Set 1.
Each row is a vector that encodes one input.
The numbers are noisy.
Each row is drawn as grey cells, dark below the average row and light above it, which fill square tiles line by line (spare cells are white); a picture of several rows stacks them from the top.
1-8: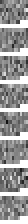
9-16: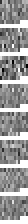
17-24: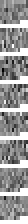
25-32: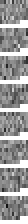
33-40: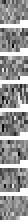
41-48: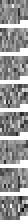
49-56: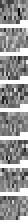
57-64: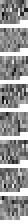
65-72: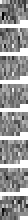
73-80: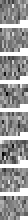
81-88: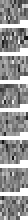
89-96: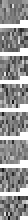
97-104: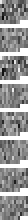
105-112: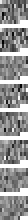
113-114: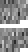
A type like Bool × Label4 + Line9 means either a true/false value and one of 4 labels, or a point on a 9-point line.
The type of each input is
Bool × Line3 × Line4 + Line7 × Line9.
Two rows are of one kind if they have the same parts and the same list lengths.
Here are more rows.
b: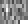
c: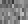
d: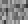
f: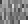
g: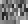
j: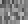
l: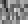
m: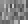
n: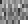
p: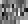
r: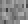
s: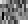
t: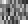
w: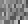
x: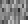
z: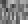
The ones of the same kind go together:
b, c, d, f, j, l, m, n, r, w, x, z
g, p, s, t

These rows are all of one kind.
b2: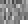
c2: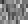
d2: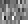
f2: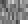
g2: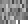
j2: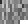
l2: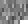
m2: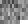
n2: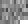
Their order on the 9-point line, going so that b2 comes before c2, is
d2, m2, b2, g2, j2, l2, n2, f2, c2.
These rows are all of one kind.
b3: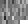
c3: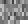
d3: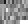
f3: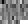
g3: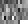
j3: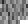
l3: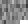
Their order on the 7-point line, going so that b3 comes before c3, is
g3, b3, j3, d3, f3, l3, c3.
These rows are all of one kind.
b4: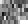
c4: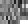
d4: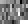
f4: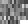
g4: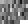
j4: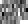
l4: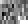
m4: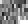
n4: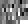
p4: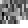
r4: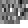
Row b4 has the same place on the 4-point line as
f4, l4 and m4.
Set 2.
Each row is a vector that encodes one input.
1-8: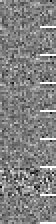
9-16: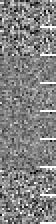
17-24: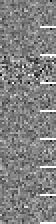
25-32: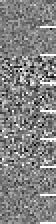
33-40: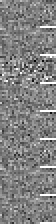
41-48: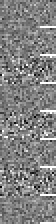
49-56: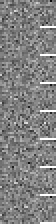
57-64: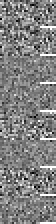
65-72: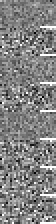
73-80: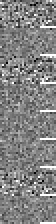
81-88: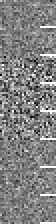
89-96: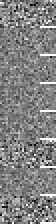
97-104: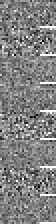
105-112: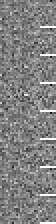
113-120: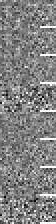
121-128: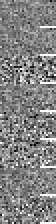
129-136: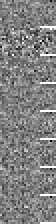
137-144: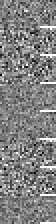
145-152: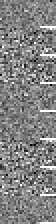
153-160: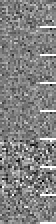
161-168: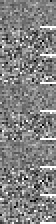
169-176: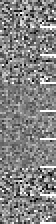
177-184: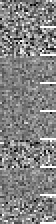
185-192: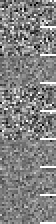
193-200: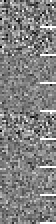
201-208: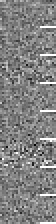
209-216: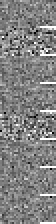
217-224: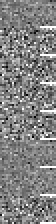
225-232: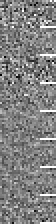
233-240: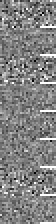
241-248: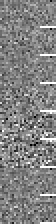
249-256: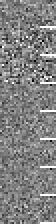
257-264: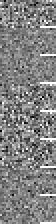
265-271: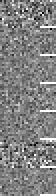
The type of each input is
Bool × Bool × Bool × Bool + List2(Line6).
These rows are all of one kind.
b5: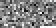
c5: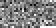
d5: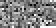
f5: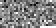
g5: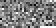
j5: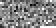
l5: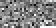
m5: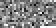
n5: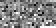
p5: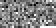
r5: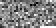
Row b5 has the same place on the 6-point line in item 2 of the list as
m5 and n5.
